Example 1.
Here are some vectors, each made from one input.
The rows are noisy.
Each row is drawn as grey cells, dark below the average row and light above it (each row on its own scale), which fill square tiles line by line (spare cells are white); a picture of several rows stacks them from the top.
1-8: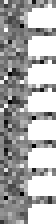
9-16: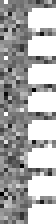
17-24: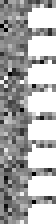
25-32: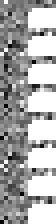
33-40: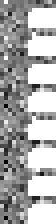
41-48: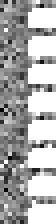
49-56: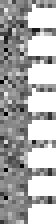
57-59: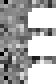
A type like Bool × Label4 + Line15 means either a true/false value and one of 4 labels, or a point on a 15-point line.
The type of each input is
Bool × Bool × Bool + Unit.
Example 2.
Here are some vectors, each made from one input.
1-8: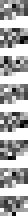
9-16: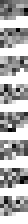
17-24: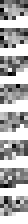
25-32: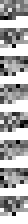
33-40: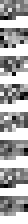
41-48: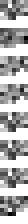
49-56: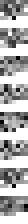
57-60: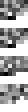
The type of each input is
Label11.
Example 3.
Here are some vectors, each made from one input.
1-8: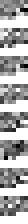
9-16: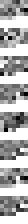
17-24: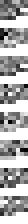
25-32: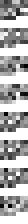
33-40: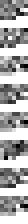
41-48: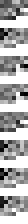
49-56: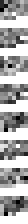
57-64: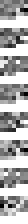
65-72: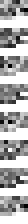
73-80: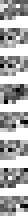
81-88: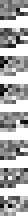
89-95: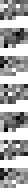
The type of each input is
Bool × Bool × Bool + Unit.
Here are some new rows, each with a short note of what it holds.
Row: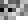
three true/false values
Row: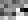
three true/false values
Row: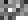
three true/false values
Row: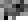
a fixed value
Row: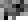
a fixed value
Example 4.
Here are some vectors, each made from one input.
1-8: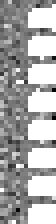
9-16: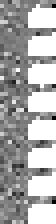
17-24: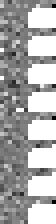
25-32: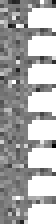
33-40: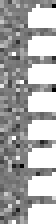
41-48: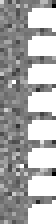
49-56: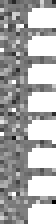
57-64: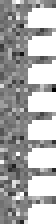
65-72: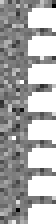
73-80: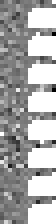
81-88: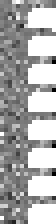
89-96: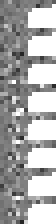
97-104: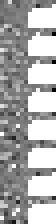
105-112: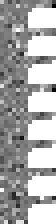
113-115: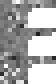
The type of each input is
Bool × Bool × Bool + Unit.
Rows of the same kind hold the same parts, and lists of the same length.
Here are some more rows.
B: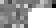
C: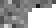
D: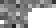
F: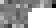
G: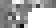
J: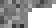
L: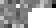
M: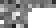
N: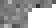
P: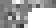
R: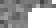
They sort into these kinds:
B, C, D, F, J, L, M, N, R
G, P

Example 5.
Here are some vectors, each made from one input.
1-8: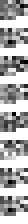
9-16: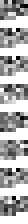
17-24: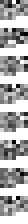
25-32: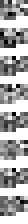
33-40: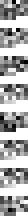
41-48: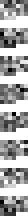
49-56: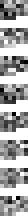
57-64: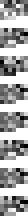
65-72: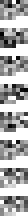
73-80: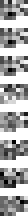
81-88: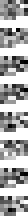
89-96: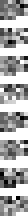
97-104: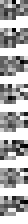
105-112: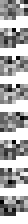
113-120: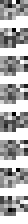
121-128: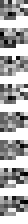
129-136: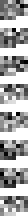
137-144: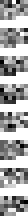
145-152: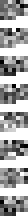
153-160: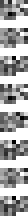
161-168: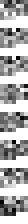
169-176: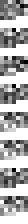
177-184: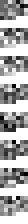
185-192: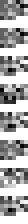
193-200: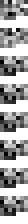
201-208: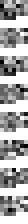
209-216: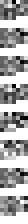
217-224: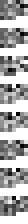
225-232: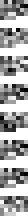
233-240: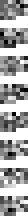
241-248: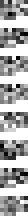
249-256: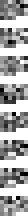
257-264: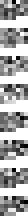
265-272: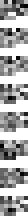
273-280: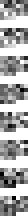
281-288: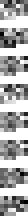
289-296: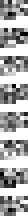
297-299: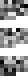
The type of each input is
Bool × Bool × Bool.
